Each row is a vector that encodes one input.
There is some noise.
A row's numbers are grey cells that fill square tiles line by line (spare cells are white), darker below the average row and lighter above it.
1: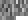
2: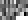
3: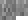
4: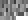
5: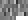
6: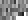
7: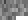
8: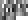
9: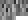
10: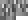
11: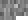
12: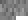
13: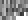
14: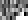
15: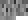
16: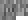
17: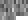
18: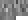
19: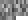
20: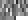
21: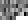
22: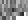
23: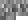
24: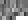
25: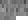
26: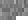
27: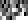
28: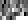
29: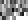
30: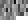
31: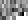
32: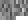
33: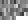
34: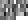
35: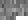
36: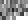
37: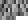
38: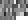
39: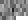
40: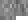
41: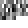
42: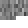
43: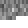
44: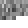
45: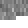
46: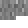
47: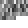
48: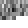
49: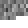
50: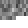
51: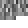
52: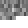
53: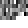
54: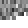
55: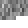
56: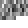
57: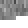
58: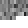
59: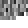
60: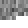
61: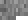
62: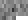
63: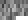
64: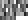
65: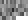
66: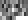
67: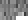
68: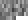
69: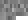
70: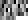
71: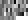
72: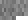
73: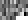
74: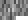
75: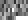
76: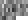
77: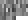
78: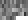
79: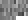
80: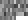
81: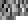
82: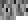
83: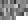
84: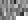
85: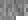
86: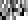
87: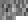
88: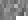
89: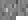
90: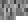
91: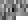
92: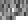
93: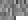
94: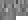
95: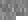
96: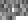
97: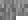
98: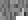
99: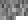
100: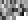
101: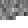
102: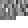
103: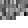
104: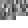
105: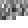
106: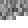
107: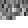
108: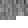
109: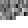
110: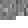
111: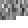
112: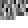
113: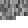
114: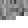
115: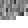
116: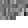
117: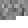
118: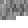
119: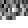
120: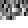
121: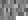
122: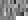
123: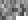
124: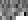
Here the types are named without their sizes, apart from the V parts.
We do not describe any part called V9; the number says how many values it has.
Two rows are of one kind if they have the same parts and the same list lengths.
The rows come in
2 kinds.
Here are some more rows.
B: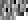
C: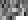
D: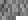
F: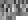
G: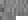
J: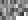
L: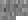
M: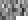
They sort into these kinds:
B, C, F
D, G, J, L, M

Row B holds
a point on a circle and a value of V9.
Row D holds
a point on a circle and a point on a line.
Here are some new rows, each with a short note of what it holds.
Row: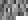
a point on a circle and a point on a line
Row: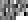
a point on a circle and a point on a line
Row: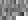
a point on a circle and a point on a line
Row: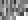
a point on a circle and a value of V9
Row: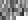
a point on a circle and a value of V9
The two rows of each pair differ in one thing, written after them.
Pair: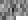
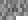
the value of V9
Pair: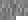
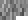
the value of V9
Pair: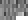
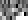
the place on the circle
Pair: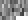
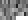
the place on the circle
